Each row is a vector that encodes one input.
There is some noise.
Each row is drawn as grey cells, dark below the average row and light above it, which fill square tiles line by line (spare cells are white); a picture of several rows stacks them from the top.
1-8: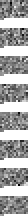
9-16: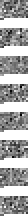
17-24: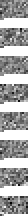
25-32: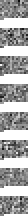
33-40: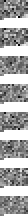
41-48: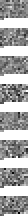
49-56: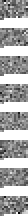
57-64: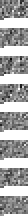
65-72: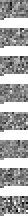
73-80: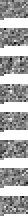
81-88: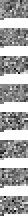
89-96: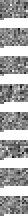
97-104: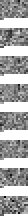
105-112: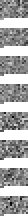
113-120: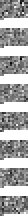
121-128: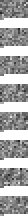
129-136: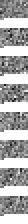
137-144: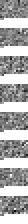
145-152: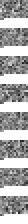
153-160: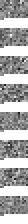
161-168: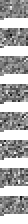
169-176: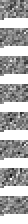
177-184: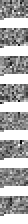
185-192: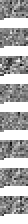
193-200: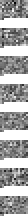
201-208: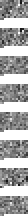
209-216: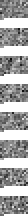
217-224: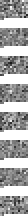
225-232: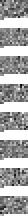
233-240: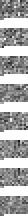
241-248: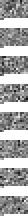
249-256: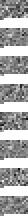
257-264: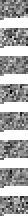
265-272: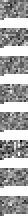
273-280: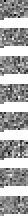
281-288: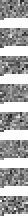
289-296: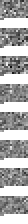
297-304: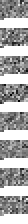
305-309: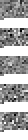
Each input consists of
either a point on an 8-point line, or a point on a 16-point line, or a node of a 14-node tree.
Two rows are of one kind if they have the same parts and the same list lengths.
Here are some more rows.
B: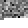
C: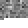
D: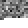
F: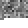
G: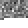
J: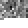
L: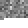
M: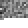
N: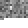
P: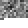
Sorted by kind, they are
B, D
C, L, M, N
F, G, J, P

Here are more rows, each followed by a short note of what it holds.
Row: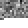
a node of a 14-node tree
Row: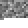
a point on a 16-point line
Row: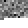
a point on an 8-point line
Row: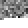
a point on an 8-point line
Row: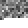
a point on an 8-point line
